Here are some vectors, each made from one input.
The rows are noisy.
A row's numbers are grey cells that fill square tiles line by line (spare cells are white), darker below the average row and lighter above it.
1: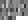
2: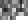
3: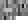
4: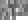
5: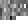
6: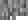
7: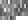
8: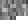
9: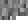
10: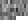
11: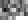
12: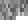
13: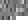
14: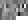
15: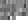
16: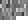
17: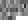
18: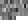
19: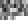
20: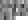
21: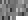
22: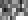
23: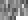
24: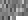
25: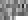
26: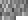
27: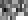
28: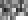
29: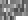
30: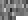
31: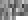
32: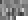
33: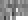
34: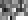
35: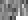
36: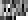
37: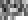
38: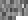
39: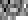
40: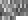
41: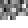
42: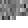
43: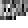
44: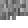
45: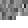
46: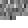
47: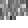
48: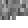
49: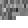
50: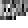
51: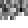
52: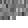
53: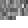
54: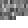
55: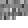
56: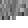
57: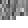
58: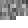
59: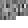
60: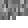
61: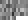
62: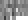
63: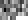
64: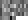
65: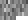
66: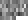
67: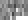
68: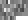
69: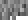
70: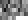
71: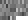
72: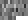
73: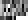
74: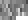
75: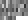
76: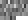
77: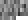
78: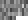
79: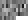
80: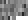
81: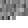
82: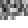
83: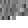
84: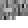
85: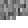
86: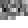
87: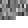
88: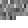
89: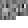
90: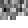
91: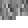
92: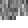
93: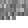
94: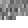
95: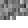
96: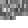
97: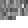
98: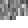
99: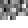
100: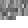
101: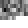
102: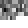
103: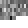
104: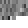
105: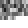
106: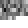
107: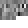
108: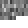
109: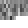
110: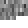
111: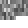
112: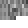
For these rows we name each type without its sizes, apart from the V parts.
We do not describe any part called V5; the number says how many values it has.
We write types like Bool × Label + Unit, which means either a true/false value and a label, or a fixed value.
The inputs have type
List(Bool × (Circle + V5)).
